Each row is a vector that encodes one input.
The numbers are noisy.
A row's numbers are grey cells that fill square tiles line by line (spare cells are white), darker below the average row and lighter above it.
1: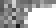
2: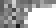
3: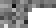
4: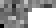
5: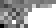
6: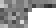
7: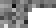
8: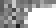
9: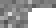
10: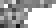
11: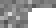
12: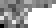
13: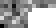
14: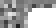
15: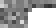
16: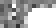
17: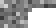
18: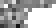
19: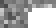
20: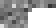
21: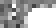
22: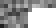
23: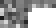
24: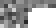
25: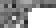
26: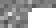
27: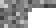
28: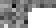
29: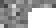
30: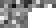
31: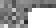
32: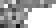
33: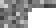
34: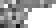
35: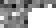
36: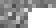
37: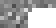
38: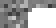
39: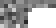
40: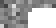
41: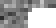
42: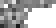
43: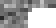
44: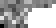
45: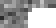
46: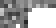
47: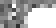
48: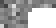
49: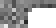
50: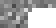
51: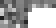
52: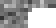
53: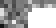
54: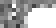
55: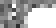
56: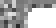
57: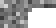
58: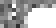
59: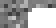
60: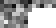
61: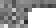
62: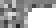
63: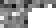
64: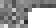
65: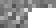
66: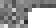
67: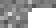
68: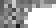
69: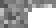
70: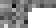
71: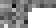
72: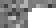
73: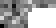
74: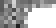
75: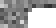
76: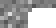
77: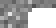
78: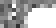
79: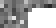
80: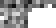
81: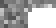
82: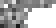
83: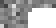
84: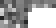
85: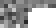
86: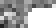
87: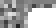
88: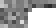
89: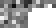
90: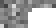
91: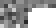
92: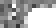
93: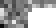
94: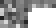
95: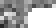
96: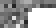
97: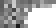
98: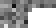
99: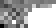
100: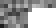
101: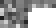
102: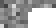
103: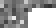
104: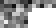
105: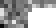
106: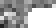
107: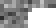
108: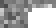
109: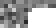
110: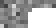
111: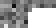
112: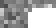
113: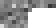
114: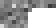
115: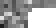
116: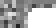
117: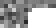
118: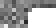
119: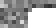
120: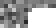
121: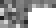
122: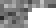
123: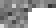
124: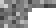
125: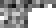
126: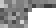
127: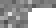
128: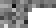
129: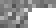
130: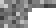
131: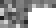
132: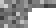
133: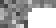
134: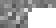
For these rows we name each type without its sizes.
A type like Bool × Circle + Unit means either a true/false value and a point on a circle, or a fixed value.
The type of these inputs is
Bool × Bool × Bool × Bool × Bool + Line.
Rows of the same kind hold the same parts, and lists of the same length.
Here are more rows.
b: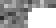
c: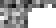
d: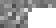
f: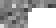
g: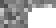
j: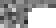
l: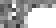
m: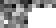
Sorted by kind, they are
b, d, f, g, j, l
c, m

